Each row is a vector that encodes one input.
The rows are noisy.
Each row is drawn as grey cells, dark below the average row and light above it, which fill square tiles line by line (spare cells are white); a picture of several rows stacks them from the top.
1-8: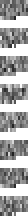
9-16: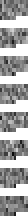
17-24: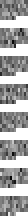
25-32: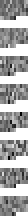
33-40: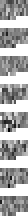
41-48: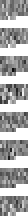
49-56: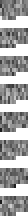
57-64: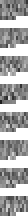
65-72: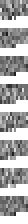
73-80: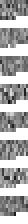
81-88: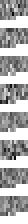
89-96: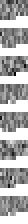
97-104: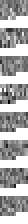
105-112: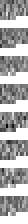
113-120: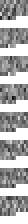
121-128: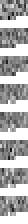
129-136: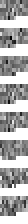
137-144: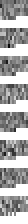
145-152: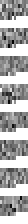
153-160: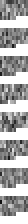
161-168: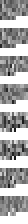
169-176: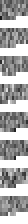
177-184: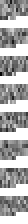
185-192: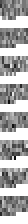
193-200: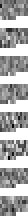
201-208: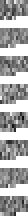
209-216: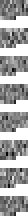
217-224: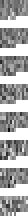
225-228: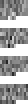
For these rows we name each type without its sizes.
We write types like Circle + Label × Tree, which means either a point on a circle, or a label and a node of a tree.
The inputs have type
Label × (Line + List(Circle)).
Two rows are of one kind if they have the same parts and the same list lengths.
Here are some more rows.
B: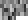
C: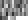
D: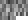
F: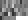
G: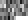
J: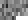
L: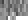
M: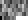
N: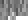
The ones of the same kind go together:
B
C, F
D, J, L, N
G, M

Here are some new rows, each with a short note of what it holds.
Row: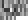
a label and a point on a line
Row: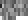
a label, together with a list of two items
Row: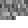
a label, together with a list of two items
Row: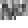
a label and a point on a line
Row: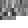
a label, together with the empty list
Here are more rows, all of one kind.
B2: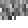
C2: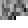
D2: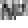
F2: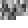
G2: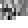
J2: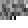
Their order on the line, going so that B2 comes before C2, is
D2, B2, J2, G2, F2, C2.
